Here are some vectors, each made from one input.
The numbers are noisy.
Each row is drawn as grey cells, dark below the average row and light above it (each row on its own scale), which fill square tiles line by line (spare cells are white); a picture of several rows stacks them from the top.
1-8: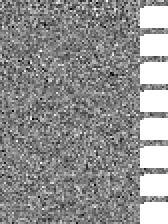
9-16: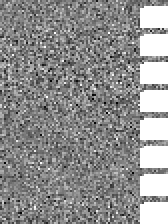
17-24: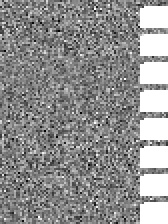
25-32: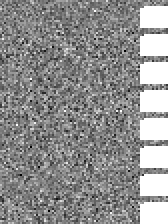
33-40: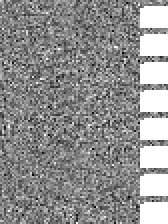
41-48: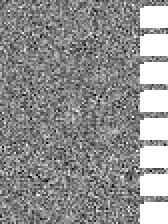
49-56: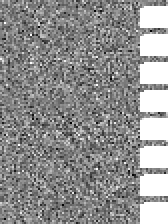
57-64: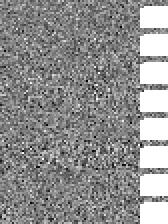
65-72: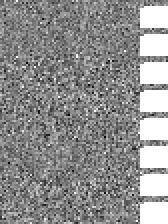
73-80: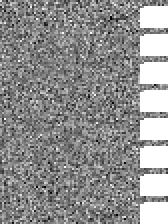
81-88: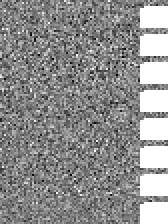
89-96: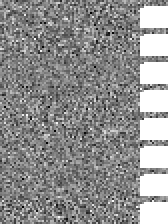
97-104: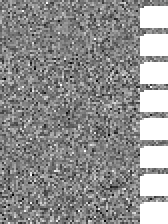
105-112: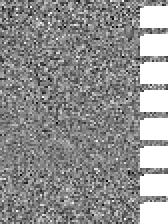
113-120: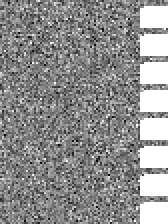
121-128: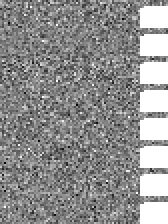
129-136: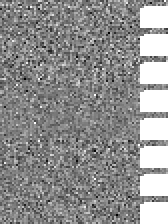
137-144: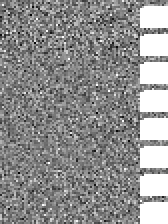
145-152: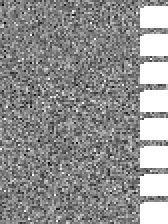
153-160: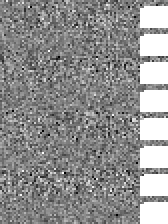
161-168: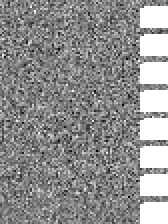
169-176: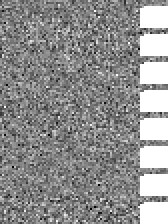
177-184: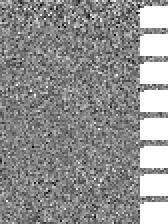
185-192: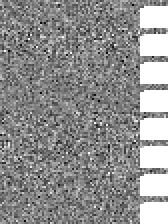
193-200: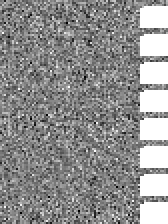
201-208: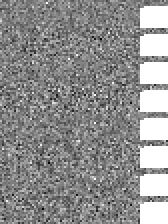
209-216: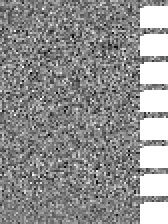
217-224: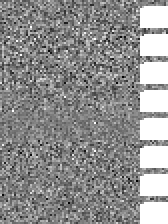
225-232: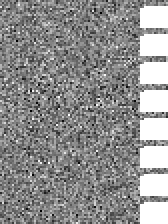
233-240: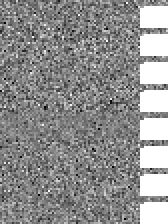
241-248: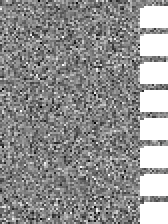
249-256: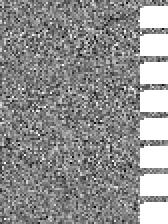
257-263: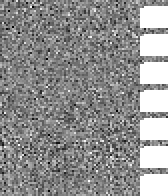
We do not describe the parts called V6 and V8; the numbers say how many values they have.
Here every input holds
a true/false value, a value of V6 and a value of V8, together with either a fixed value, or a point on each of two 3-point lines.
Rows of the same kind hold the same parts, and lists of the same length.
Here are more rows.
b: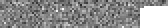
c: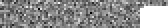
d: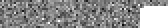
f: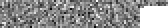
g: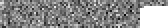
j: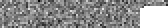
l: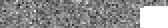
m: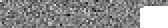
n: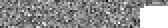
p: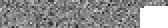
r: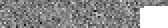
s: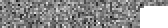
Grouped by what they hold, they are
b, c, d, f, g, m, n, r, s
j, l, p

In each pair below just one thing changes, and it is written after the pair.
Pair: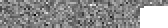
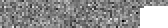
the place on one of the two 3-point lines
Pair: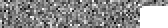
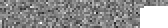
the place on one of the two 3-point lines
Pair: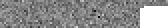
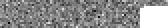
the value of V6
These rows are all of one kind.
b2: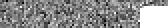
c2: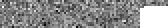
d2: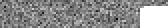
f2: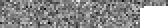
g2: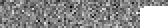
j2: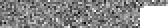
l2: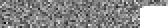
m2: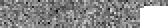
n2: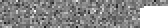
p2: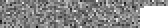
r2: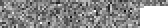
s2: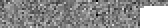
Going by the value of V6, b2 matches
c2 and m2.
